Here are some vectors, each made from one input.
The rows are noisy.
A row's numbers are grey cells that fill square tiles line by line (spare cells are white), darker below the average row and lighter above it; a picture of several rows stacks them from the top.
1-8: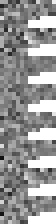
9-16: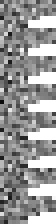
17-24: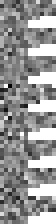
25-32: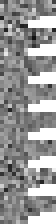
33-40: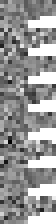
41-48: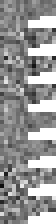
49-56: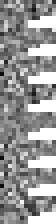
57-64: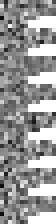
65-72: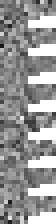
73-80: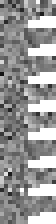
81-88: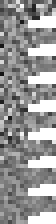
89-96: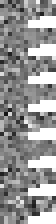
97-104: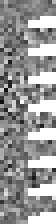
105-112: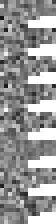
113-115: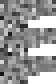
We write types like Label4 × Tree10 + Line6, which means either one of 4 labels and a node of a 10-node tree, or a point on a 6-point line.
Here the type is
Tree14.
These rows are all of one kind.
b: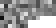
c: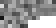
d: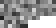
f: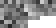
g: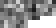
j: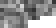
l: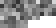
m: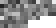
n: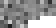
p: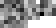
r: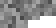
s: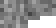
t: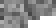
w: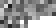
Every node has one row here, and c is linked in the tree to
b, d and t.
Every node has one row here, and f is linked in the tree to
n.
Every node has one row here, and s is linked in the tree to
r and t.
